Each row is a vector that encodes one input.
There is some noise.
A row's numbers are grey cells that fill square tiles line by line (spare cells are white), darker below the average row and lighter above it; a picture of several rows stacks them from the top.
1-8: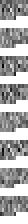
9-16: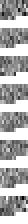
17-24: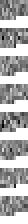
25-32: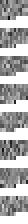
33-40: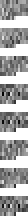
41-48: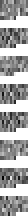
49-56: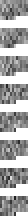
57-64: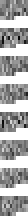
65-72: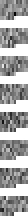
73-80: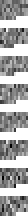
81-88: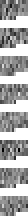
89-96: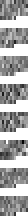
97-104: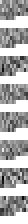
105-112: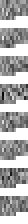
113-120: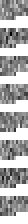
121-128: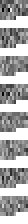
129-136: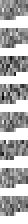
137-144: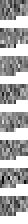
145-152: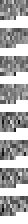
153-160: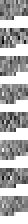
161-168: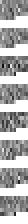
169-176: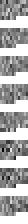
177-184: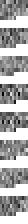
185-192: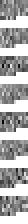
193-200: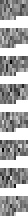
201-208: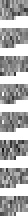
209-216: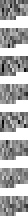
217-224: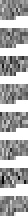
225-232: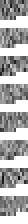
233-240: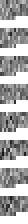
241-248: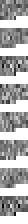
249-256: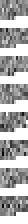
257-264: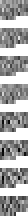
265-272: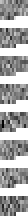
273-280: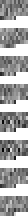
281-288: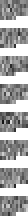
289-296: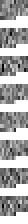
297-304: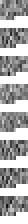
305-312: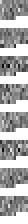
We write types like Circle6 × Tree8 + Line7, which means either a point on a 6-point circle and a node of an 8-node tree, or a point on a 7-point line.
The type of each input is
Bool × Circle9 × Line5.
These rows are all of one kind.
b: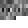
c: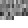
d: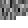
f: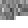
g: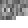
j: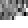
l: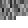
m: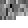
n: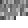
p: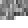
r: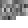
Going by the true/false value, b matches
c, j, n and p.
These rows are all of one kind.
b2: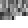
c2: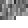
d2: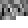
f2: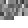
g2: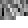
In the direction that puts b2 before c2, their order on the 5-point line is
b2, d2, c2, g2, f2.
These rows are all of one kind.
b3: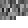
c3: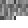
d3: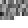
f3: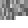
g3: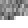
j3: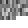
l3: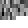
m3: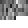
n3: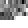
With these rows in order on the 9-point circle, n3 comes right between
d3 and l3.
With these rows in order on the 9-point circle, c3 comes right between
j3 and m3.
